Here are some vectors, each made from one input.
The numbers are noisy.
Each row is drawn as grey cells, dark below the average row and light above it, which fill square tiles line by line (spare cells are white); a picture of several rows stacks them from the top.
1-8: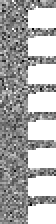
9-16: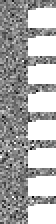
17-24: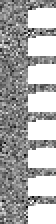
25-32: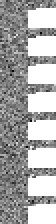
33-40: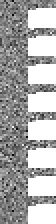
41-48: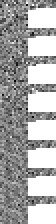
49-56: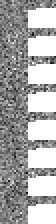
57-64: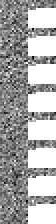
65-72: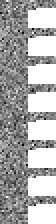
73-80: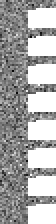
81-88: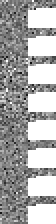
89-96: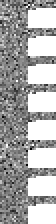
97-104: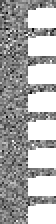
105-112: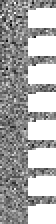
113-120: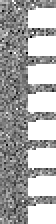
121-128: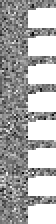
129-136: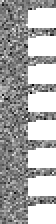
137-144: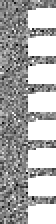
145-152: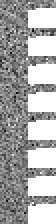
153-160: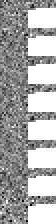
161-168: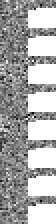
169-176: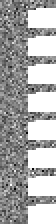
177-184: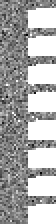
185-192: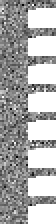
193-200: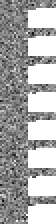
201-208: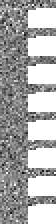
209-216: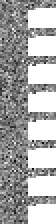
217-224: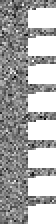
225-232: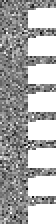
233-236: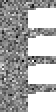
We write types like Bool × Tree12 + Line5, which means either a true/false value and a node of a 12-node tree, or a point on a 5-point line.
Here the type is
(Line7 + List2(Line9)) × Tree10.
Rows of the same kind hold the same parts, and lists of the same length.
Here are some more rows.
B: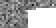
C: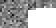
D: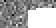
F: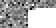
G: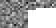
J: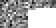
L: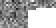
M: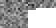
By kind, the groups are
B, G, M
C, D
F, J
L

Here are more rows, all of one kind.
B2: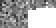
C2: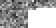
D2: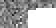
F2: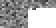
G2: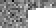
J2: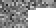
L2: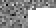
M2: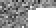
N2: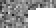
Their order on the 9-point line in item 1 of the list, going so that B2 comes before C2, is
D2, G2, N2, J2, L2, B2, F2, C2, M2.
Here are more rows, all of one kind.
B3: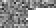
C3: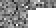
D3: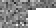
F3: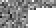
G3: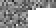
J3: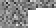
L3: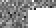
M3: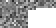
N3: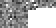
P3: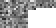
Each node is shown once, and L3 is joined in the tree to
D3, F3 and G3.
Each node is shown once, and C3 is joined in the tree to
G3.
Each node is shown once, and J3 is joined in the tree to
D3.
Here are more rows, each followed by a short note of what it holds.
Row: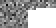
a node of a 10-node tree, together with a list of one item
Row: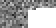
a node of a 10-node tree, together with a list of one item
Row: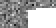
a node of a 10-node tree, together with the empty list
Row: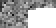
a node of a 10-node tree, together with a list of one item
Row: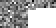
a point on a 7-point line and a node of a 10-node tree
